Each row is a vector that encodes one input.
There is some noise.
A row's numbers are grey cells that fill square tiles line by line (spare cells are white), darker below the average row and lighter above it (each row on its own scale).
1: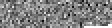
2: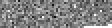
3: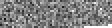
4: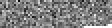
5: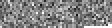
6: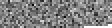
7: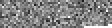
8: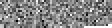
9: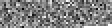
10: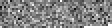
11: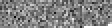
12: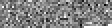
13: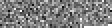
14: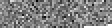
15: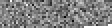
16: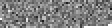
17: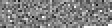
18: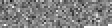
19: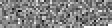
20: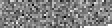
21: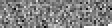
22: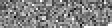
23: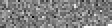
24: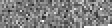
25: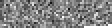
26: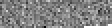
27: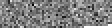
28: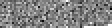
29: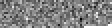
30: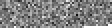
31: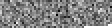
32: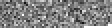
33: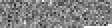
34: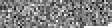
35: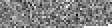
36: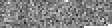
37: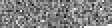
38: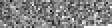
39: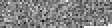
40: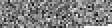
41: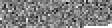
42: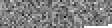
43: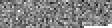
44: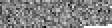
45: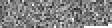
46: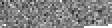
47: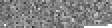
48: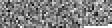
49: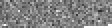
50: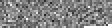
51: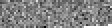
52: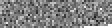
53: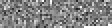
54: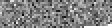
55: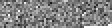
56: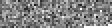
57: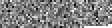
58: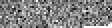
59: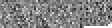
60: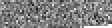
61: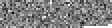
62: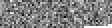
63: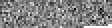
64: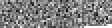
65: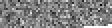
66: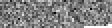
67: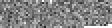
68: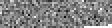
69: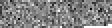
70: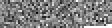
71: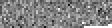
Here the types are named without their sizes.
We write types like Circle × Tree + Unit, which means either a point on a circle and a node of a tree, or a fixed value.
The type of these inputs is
Label + Tree.
